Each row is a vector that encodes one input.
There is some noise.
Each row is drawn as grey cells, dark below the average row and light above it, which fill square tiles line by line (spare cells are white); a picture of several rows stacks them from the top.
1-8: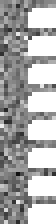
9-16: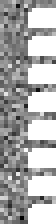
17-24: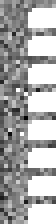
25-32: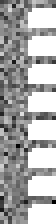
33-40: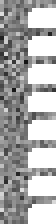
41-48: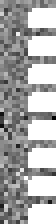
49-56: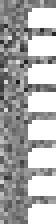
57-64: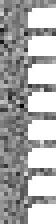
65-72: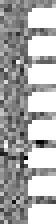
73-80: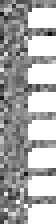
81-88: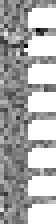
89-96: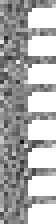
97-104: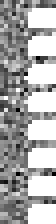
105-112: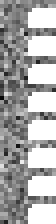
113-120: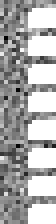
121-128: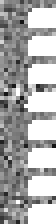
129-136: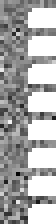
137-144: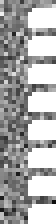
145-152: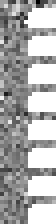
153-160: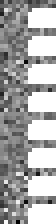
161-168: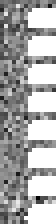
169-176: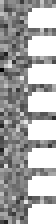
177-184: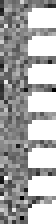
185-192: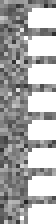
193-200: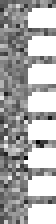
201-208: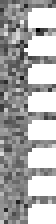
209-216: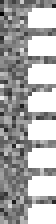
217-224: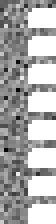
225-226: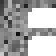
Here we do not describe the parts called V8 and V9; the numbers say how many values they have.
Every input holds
either a true/false value, a value of V8 and a value of V9, or a list of up to two items, each a point on each of two 6-point lines.
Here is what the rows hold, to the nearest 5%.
About 40% of them hold a true/false value, a value of V8 and a value of V9. The rest are lists of up to two items, each a point on each of two 6-point lines: about 5% of all rows are empty, 15% hold one and 40% two.
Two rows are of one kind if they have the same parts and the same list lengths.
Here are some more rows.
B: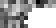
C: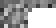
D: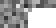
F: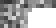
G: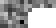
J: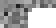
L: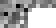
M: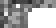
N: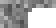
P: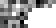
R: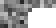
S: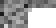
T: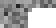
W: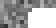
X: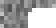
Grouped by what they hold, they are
B, P
C, D, F, M, S
G, R, W
J, L, N, T, X

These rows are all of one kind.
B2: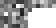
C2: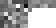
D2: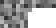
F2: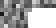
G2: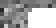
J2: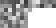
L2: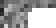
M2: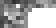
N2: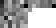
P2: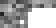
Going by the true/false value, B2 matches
D2, L2 and N2.
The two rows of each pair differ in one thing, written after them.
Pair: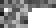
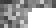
the value of V8
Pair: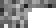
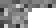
the value of V8
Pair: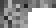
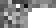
the true/false value
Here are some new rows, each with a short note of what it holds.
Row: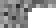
a list of two items
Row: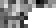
the empty list
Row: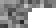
a list of one item
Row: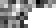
the empty list
